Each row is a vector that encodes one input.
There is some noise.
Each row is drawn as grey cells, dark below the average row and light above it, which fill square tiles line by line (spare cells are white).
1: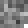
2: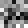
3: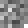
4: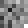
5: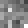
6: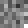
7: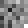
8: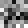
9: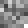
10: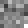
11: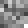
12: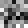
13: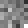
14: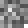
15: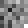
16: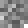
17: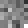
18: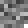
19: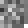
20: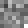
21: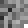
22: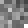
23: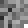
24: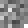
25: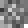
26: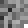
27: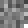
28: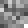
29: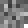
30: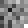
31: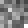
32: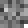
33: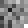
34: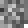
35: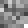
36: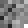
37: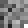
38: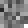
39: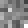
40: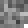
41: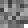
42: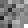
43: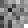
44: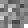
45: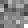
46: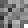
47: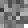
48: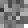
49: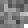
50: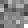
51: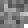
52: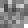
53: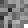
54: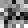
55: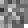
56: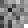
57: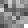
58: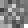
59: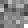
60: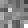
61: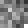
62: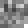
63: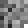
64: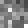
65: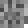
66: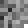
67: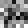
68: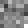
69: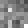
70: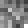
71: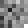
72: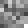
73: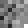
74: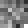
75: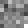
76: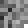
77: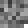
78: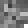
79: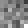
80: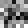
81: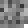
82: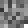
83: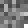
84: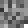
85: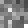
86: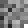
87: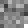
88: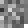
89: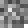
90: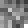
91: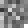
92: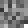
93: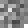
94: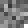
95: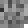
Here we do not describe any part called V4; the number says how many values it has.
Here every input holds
a list of up to two items, each a true/false value and a value of V4.
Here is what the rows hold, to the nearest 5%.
All of them are lists of up to two items, each a true/false value and a value of V4: about 5% are empty, 40% hold one and 55% two.
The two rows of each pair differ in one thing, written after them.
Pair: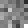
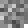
the true/false value in item 2 of the list
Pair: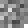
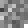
the value of V4 in item 2 of the list
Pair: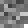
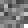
the value of V4 in item 2 of the list
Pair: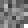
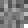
the value of V4 in item 1 of the list
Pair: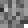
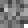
the value of V4 in item 2 of the list
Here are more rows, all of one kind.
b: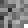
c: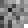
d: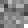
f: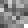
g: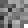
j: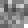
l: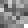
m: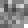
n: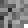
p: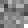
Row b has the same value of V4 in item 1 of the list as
d, n and p.
